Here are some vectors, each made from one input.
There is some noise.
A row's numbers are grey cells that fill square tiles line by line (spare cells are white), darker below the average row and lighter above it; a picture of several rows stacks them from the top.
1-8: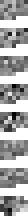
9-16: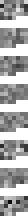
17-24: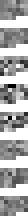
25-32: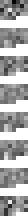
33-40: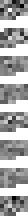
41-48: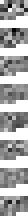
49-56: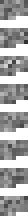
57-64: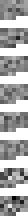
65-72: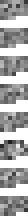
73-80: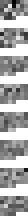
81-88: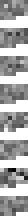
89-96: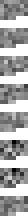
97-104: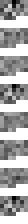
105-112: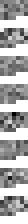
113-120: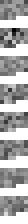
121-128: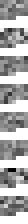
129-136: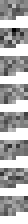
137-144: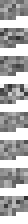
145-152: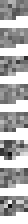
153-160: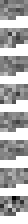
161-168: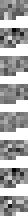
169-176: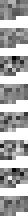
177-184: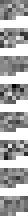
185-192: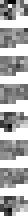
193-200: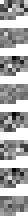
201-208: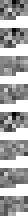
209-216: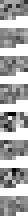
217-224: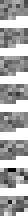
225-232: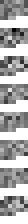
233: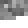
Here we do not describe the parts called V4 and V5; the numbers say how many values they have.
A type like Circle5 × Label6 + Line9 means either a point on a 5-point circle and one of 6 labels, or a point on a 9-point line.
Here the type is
Tree10 × (Tree10 + V4) + V5.
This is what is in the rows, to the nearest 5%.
About 75% of them hold a node of a 10-node tree, together with either a node of a 10-node tree, or a value of V4. The rest hold a value of V5.
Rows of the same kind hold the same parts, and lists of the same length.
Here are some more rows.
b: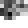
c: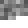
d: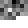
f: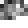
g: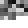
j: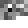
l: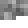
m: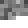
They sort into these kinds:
b, d, f, g
c, m
j, l

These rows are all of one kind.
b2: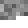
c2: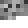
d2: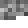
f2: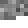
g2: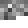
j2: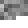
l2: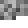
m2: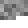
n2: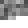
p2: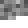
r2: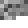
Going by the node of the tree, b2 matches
j2, m2 and r2.
